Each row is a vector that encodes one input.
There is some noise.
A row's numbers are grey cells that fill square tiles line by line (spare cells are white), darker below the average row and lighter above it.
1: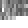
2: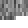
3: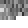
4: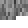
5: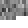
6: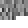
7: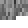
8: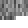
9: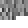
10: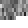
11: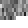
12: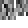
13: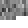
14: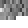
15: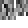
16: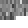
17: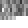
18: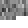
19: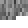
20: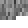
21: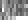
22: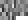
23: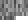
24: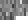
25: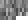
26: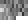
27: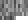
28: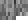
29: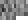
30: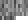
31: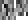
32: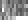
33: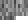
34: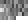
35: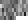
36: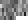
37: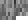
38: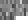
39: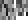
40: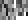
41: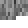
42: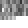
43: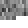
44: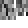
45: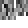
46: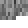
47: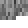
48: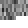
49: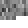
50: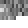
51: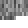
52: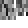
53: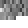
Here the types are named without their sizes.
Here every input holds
a true/false value, together with either a fixed value, or a node of a tree.
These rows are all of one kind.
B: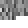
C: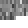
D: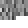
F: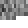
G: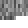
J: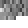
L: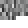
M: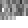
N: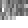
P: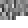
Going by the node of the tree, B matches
D, L and P.
